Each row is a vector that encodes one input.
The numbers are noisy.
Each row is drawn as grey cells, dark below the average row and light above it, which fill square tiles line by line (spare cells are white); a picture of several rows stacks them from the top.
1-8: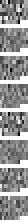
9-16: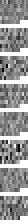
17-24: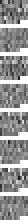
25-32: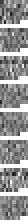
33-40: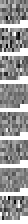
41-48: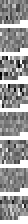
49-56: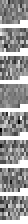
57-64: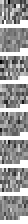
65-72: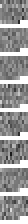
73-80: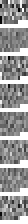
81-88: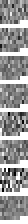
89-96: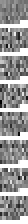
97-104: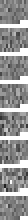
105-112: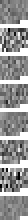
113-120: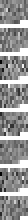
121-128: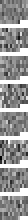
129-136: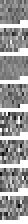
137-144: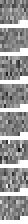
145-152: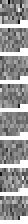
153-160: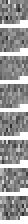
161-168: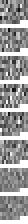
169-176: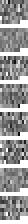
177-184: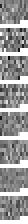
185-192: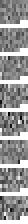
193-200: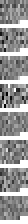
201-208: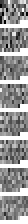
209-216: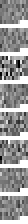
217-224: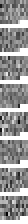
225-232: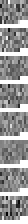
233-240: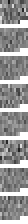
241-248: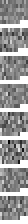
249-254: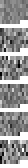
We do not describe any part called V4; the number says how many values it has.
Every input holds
a list of up to two items, each a true/false value and a value of V4.
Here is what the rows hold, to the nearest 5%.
All of them are lists of up to two items, each a true/false value and a value of V4: a few are empty, 40% hold one and 60% two.
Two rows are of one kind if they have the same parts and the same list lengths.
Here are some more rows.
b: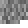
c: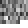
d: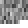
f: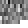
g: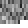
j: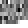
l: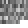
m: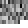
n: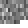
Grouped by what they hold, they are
b, d, f, j, l
c, n
g, m

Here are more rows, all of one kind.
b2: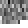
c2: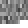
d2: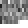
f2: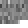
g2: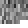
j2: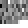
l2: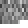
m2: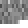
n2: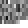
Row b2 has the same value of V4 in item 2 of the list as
d2 and j2.
